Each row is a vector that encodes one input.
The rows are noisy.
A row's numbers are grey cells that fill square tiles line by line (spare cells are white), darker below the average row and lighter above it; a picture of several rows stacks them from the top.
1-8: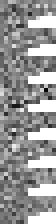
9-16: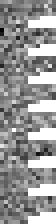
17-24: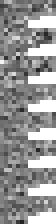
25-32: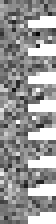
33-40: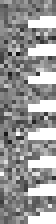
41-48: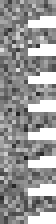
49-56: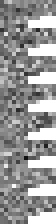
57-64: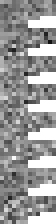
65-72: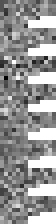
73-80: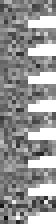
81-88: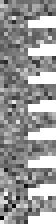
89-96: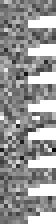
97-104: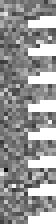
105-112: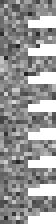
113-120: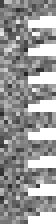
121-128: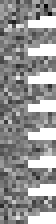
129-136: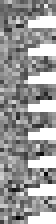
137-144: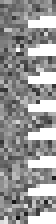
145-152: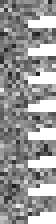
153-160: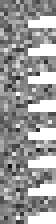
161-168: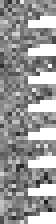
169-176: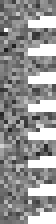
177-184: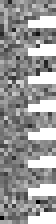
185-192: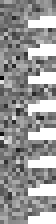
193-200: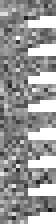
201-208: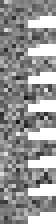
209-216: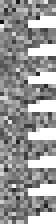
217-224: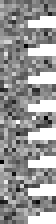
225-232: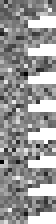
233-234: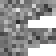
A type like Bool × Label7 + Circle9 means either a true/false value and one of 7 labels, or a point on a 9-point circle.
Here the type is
Bool × (Label5 + Tree7) + List2(Line9).
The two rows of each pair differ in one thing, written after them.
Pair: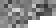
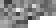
the true/false value
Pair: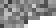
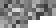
the node of the tree
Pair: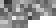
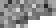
the true/false value
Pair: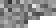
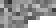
the true/false value
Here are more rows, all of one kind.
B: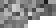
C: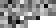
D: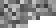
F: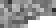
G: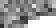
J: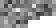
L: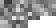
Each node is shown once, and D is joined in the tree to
G.
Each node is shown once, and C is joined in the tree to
F and L.
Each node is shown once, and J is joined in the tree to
B.
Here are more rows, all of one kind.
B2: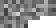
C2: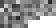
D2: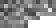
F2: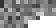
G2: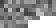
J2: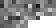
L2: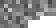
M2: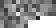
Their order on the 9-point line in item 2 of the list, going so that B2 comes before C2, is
L2, F2, G2, B2, M2, J2, C2, D2.
